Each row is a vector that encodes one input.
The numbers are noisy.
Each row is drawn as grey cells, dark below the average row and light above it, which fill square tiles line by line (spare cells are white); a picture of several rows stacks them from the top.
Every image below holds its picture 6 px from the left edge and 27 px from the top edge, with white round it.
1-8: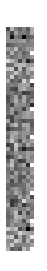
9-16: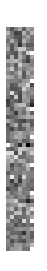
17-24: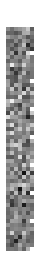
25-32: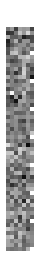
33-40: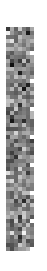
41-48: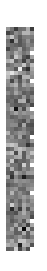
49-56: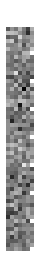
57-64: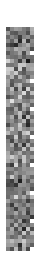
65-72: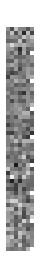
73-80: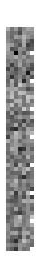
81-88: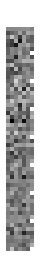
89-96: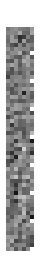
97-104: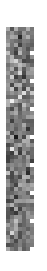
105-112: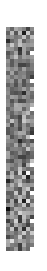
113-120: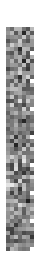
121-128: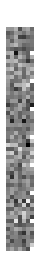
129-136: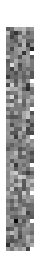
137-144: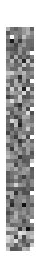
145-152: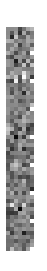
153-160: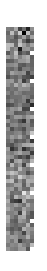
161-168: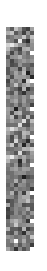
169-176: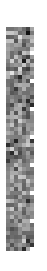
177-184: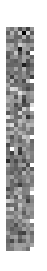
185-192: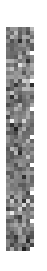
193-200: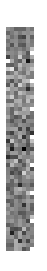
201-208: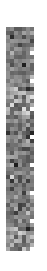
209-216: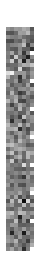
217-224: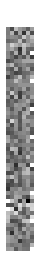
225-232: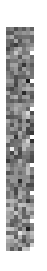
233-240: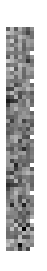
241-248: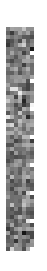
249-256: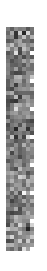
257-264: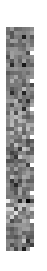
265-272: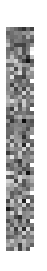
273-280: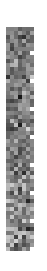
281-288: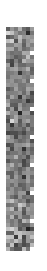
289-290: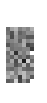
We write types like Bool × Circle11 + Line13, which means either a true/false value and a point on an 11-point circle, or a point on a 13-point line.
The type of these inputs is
Bool × Bool × Bool + Line8 + List2(Line11).
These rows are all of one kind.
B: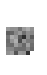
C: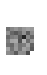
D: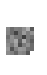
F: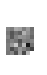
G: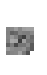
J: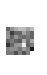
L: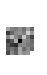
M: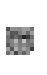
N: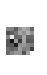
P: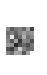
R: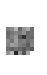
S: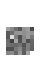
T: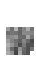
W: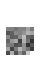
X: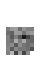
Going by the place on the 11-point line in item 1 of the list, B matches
C, D, G and T.
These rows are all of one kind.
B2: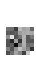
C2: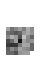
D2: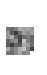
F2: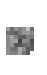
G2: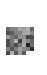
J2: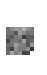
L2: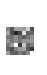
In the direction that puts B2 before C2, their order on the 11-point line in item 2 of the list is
L2, J2, F2, D2, B2, C2, G2.
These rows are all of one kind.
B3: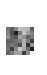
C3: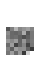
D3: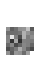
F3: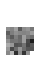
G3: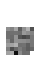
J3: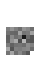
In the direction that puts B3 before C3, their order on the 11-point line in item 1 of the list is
B3, C3, G3, F3, J3, D3.
